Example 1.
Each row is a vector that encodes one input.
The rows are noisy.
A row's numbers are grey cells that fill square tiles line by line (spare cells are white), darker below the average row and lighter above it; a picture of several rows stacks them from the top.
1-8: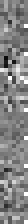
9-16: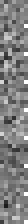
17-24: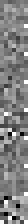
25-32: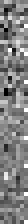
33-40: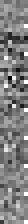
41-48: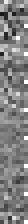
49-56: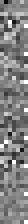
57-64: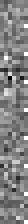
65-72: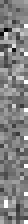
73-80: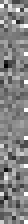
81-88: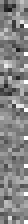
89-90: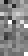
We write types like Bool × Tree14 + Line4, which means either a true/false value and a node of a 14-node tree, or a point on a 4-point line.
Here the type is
Line8.
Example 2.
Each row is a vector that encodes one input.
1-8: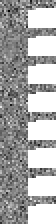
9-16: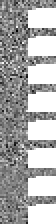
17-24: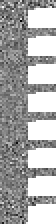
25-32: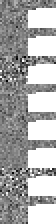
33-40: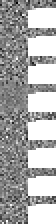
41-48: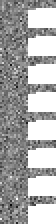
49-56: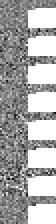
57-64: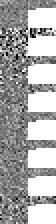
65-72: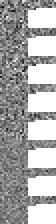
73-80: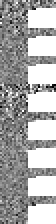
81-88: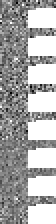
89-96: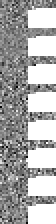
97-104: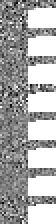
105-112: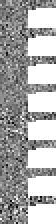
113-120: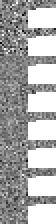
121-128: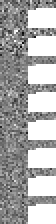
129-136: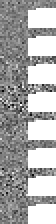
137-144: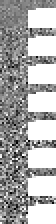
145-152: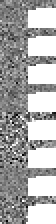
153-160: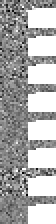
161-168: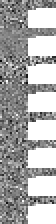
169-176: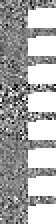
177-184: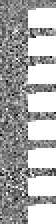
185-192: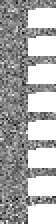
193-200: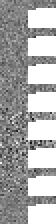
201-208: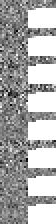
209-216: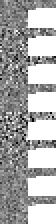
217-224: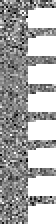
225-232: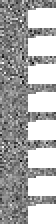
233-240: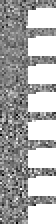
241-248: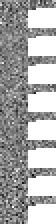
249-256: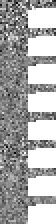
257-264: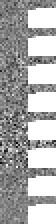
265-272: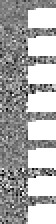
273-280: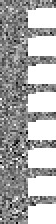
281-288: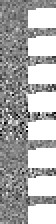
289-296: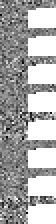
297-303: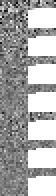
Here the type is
Circle6 + Unit.
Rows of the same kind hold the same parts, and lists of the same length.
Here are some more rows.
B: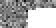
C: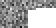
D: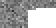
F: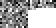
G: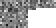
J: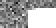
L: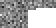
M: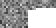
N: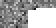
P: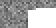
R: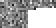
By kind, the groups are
B, D, F, G, J, L, N, P, R
C, M

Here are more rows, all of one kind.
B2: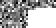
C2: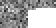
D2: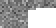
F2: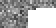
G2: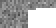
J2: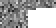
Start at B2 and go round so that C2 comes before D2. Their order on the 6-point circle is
B2, J2, F2, G2, C2, D2.
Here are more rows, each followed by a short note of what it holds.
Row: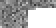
a point on a 6-point circle
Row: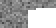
a point on a 6-point circle
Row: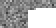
a fixed value
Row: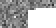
a fixed value
